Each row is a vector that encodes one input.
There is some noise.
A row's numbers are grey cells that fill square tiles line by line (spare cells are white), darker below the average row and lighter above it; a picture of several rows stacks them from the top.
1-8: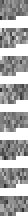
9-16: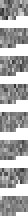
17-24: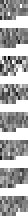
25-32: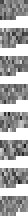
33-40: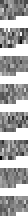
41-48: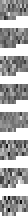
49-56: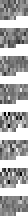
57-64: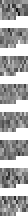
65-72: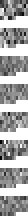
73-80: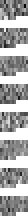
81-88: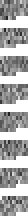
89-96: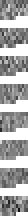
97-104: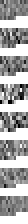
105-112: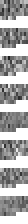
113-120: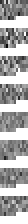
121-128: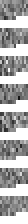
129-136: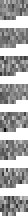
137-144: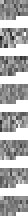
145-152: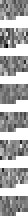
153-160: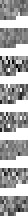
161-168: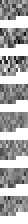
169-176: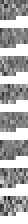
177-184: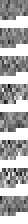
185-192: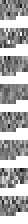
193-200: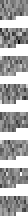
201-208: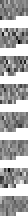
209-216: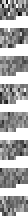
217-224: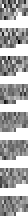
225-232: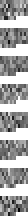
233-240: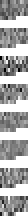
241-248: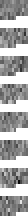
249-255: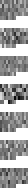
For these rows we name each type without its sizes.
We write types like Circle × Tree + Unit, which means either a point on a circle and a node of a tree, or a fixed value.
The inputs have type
Circle + Line + Tree.
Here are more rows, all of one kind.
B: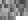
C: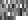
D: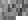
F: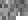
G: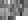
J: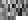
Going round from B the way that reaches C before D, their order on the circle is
B, G, F, J, C, D.
